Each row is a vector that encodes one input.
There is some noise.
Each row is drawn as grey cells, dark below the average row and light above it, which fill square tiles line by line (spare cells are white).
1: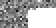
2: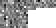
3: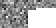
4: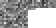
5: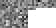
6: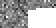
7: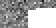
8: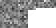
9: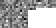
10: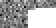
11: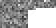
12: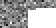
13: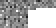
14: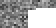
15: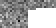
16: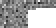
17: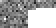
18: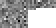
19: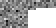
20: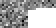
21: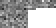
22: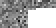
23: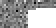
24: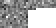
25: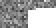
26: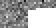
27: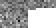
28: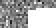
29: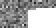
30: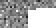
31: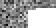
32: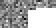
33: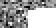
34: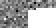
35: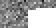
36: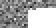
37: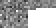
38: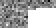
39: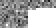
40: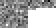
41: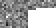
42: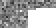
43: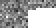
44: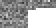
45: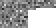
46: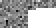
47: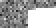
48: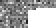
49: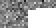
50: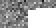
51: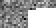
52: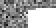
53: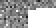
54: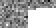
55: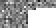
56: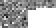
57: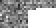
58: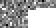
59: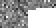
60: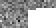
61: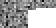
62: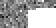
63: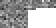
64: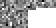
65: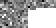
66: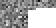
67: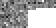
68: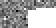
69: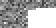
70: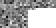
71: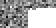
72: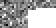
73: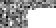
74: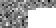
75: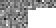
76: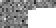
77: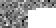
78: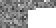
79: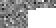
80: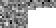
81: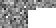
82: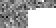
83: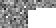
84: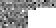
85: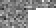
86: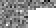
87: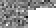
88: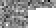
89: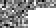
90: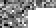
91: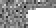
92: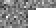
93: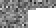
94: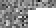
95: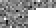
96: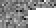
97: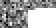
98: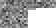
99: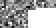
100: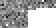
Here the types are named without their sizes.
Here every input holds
a point on a circle and a point on a line, together with either a fixed value, or a node of a tree.
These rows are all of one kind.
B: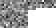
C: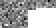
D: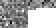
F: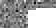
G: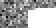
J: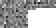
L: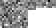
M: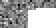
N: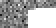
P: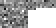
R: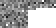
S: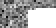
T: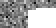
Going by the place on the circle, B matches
F, J, R and S.
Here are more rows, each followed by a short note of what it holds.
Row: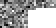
a point on a circle and a point on a line
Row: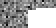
a point on a circle, a point on a line and a node of a tree
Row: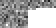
a point on a circle, a point on a line and a node of a tree
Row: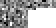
a point on a circle, a point on a line and a node of a tree
